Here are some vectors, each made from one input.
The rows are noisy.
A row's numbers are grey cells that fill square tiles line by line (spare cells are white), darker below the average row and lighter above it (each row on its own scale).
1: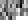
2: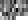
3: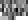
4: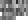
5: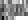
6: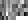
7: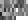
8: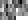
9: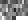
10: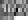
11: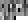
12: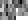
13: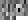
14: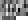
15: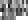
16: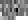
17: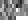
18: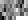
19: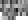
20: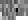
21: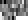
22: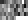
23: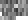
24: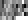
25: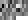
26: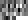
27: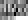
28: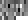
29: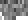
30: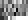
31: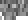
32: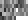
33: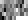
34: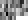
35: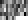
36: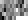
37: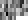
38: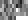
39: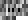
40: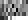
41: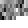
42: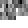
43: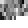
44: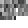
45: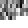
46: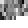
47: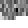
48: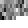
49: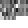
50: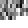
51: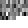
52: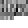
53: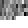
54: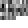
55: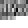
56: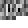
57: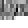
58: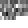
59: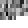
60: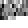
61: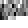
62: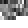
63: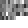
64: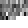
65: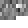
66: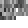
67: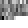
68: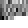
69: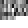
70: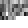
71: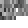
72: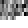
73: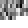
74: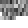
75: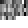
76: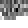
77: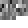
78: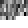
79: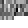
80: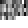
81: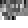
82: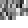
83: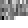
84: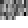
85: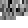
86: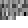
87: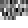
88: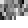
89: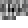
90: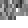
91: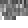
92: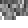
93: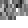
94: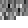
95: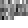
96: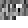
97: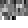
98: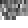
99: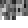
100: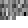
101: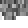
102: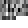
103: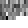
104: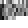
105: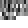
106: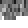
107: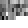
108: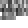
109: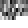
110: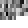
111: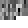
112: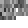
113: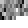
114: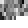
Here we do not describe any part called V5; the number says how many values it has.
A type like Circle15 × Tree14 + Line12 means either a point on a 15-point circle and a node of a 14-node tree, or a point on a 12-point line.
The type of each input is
Bool × Bool × Bool × List2(Line4 × V5).
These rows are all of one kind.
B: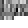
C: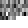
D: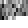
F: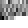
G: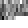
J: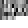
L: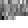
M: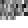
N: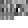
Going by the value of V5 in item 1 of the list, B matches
C, F and L.
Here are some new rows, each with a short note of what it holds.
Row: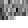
three true/false values, together with a list of one item
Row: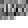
three true/false values, together with a list of one item
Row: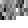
three true/false values, together with the empty list
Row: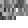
three true/false values, together with the empty list
